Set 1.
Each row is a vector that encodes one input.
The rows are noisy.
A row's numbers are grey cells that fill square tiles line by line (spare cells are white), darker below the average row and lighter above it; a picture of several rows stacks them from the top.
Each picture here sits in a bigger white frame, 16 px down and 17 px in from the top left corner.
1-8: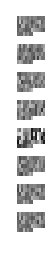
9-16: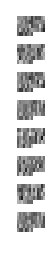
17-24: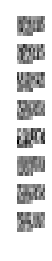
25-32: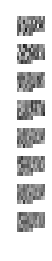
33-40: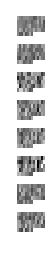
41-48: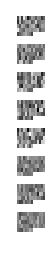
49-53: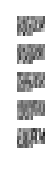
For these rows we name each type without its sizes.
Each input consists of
a point on a line.
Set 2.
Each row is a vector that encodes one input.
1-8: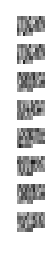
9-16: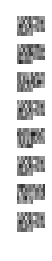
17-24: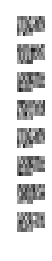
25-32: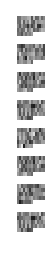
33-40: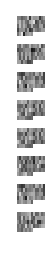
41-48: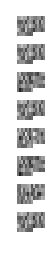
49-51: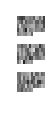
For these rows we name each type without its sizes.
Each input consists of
a point on a circle.
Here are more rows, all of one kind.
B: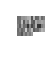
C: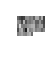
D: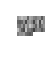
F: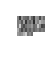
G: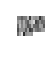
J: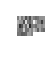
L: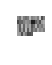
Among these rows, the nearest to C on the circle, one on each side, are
F and G.
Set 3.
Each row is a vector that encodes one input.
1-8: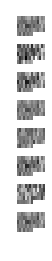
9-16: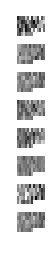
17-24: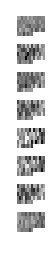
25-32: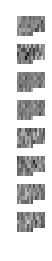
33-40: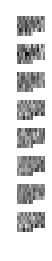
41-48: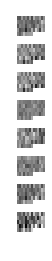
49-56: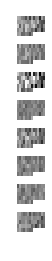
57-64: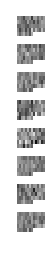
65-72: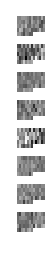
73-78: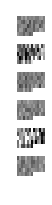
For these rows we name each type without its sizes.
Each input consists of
a node of a tree.
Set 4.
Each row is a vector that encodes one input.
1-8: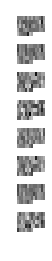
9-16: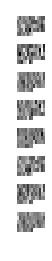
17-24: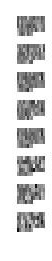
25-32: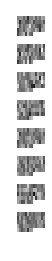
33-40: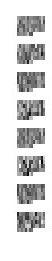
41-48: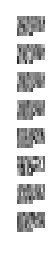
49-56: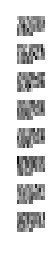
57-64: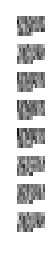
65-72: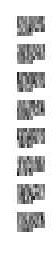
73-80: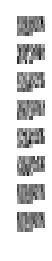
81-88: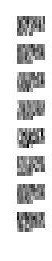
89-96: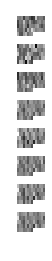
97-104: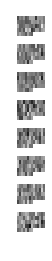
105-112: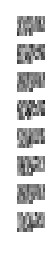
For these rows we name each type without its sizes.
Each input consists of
three true/false values.
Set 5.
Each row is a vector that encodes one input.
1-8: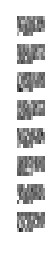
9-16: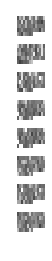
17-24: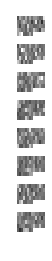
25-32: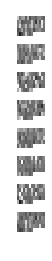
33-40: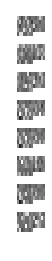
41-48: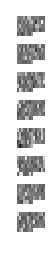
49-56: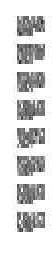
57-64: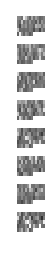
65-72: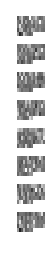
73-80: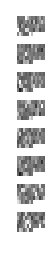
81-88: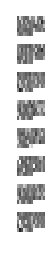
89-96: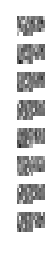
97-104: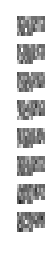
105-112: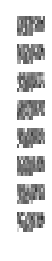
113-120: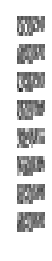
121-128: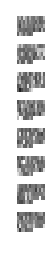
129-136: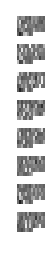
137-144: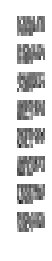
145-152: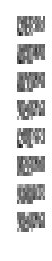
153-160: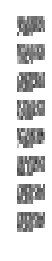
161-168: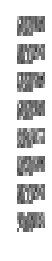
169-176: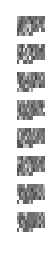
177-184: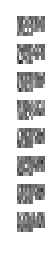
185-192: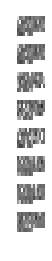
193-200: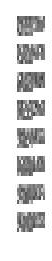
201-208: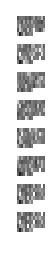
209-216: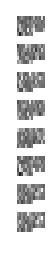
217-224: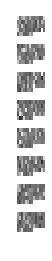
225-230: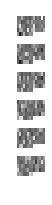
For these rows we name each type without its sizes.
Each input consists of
four true/false values.
